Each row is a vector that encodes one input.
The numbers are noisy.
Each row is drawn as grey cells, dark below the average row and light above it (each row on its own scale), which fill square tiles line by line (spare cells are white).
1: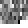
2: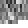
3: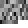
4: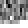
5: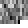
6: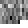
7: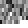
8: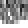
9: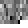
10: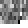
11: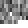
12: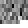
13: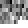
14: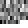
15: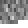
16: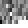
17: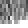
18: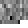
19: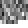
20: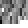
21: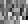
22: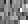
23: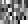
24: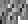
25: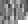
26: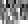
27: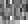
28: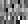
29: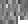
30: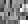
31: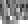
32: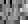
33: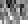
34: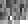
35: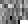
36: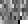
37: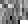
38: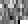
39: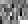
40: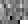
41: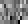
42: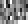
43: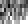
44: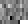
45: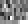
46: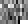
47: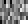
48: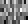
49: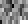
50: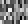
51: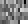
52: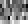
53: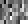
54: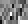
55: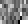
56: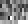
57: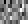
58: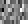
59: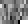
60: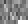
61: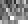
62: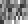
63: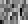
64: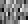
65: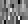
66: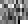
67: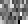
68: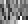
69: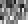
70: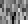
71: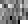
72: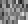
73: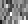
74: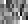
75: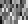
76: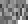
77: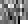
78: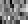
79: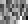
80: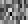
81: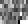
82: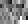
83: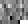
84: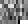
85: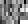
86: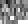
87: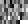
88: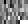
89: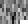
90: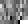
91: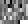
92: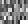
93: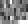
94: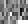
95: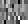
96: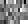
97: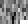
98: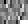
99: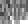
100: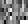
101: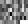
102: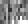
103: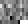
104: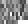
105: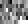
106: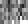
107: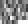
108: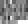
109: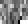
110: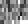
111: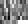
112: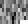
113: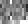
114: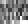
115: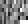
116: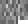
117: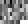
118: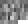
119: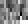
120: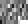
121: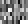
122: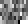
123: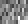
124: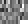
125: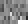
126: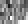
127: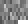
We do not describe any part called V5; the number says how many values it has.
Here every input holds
a list of up to three items, each a true/false value and a value of V5.
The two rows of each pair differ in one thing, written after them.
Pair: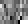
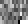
the value of V5 in item 1 of the list
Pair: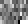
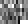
the true/false value in item 1 of the list
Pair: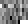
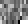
the true/false value in item 1 of the list
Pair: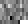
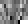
the true/false value in item 1 of the list
